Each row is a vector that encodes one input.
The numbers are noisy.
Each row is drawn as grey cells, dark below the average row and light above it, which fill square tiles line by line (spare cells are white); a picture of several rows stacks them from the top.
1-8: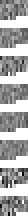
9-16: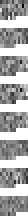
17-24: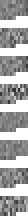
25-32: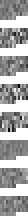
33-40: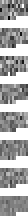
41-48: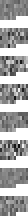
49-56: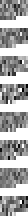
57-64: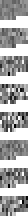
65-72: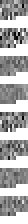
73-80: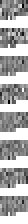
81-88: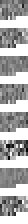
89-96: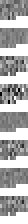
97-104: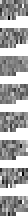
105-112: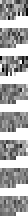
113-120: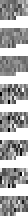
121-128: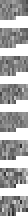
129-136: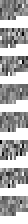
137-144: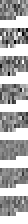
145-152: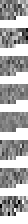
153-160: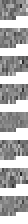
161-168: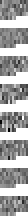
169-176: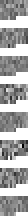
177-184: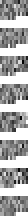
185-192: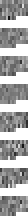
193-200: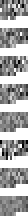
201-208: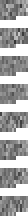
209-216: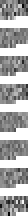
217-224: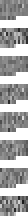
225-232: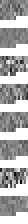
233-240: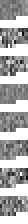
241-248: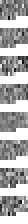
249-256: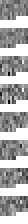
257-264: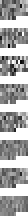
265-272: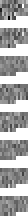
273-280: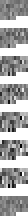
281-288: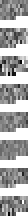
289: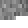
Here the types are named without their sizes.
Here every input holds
a point on a line and a true/false value.
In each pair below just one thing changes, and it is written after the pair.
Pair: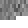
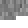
the place on the line
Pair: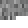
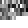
the place on the line
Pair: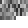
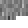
the true/false value
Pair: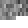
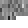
the place on the line
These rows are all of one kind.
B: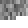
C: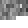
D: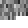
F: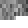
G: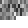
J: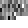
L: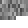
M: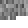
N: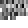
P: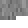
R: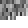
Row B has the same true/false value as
F and R.
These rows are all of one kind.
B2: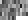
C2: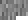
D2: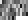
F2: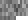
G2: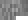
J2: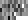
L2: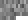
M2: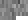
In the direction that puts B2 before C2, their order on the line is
B2, J2, M2, F2, L2, C2, G2, D2.
